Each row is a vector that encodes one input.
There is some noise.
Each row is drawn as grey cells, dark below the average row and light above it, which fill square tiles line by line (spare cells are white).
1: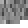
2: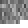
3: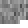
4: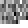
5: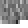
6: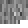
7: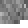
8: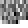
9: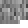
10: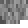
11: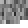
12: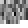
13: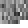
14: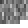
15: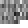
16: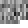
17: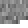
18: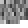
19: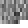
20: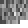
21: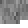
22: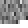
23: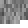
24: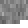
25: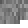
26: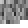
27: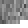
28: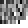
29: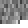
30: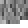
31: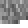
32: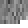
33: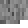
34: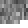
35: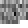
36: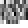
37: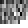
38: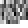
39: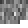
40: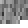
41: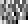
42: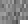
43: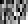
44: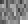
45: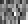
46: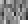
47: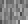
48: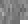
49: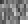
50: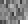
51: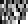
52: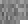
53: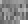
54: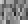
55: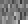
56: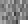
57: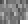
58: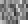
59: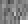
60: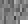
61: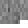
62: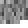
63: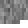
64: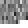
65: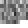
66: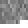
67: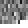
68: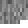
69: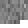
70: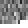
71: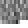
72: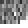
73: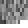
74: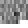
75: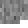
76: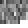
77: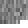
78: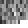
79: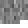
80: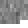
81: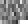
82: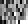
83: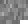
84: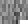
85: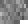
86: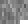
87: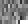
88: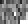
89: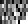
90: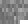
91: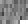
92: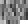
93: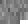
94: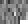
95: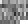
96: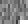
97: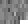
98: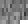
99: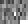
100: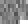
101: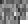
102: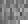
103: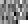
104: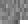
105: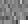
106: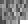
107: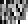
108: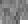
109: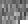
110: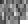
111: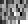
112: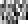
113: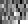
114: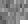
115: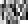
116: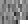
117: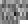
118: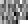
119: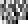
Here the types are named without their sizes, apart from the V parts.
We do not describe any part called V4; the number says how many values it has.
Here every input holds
a point on a line, together with a list of items, each a true/false value and a value of V4.
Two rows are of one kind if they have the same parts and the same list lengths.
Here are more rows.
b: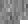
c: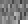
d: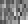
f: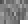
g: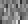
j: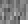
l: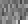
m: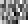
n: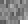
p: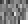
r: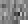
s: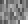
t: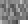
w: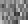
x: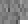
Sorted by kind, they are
b, f, m, n, r, s, w
c, g, l
d, j, p, t, x

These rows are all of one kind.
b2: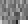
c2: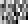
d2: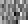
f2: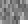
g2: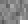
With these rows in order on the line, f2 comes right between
b2 and d2.
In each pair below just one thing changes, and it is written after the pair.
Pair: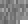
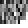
the true/false value in item 1 of the list
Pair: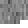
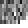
the value of V4 in item 2 of the list
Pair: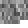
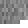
the place on the line
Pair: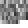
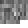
the true/false value in item 1 of the list
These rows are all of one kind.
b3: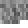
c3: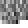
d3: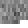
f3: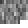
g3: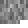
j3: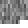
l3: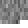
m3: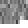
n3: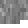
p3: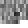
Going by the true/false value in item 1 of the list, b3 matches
g3, m3 and p3.
